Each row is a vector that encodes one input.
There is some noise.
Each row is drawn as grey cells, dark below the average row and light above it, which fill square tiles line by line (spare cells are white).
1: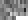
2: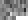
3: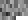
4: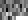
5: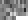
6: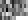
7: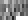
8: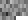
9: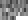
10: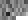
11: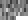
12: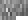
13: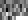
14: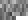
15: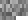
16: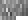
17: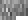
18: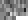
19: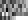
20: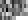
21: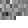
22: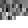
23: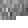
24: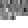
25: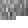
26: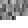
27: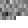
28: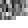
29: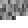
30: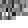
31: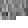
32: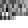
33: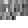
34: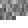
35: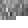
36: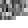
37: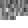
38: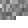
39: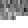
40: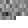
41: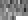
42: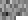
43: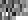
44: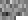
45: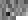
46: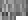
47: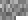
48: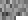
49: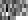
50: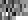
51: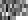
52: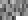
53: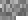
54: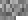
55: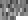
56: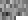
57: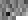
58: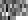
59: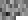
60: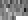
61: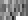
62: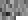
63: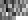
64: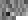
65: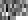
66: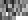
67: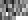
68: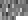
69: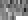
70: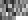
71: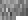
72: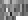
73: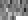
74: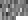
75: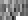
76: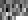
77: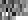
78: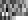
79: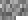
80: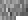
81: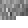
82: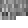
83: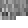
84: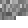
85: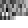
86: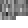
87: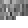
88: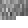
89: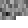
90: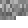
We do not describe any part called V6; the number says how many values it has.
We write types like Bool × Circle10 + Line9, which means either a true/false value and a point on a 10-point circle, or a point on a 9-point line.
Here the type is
Bool × Line8 + V6.
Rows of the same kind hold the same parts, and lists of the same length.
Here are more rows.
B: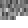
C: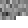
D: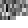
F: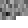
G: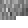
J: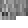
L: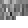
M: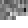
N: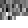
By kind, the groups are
B, C, F, G, J, L, M
D, N

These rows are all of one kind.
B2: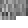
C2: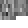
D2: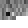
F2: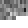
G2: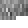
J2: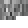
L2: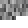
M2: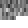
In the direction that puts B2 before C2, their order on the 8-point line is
L2, J2, G2, B2, C2, D2, M2, F2.
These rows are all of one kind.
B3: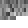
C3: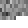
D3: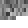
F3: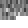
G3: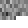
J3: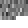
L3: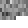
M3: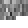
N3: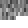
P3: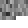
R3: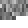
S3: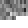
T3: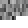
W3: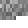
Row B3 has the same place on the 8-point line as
D3, F3 and N3.
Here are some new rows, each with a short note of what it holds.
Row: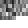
a value of V6
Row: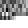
a value of V6
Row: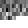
a value of V6
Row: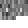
a point on an 8-point line and a true/false value
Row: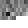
a point on an 8-point line and a true/false value
